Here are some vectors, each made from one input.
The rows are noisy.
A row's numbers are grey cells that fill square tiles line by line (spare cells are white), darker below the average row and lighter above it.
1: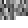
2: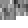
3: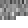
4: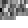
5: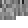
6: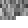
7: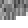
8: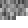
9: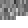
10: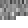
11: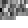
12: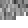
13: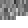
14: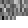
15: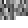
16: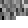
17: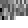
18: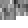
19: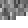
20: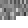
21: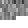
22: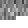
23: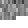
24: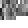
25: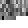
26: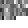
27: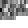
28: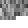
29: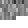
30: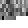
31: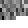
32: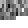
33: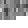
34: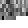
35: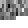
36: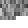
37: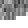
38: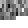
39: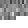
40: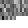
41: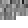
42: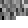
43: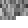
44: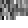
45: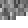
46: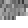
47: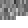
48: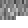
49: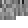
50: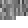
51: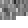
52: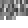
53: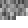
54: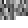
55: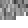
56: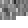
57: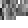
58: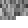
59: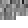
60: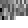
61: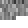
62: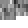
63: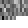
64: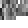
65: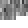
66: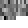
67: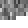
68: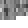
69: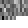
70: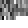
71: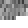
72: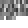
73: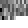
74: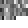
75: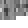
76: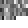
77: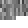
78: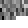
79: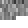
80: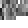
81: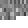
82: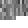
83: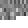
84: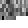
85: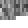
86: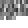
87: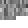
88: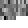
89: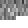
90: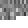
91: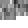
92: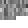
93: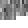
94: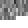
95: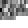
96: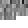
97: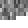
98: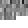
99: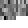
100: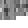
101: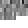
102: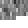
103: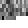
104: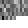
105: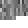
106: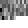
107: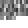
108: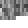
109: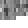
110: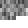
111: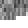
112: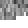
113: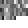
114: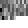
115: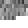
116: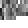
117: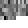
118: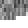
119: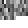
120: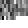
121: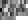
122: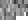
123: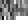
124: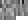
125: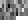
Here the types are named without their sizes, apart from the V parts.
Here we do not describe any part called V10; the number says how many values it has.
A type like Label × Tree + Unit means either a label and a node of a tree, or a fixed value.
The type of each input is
Bool × V10 + Label.
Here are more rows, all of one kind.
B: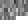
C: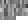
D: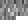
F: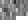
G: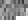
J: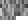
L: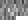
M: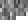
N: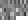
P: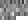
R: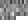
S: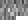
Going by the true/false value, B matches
F, M and N.
